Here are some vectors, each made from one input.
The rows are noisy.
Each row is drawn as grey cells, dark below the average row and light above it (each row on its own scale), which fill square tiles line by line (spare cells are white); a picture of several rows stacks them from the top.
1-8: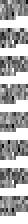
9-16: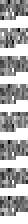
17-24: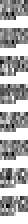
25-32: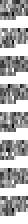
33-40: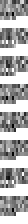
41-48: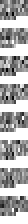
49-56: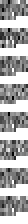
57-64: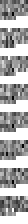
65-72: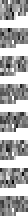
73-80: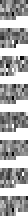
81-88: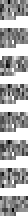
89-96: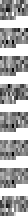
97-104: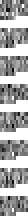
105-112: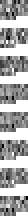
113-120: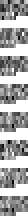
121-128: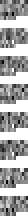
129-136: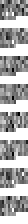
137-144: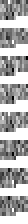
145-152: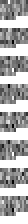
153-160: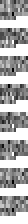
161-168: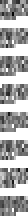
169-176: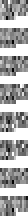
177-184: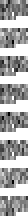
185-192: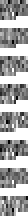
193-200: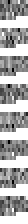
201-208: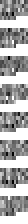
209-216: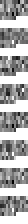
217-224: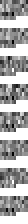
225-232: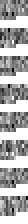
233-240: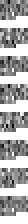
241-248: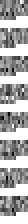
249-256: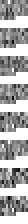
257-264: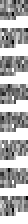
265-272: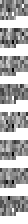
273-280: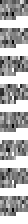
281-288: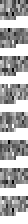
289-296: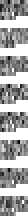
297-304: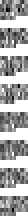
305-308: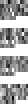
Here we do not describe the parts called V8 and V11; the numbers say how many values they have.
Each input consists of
a true/false value, together with either a point on a 5-point line and a value of V11, or a point on a 7-point line and a value of V8.
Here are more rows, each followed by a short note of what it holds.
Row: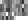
a point on a 7-point line, a true/false value and a value of V8
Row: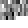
a point on a 7-point line, a true/false value and a value of V8
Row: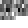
a point on a 7-point line, a true/false value and a value of V8
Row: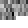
a point on a 7-point line, a true/false value and a value of V8
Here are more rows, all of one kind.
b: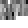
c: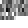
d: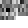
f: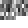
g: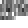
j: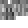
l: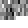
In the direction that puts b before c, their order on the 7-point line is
f, b, g, l, d, c, j.
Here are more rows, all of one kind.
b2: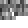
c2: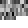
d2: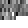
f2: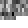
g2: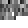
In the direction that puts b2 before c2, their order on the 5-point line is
g2, f2, b2, d2, c2.
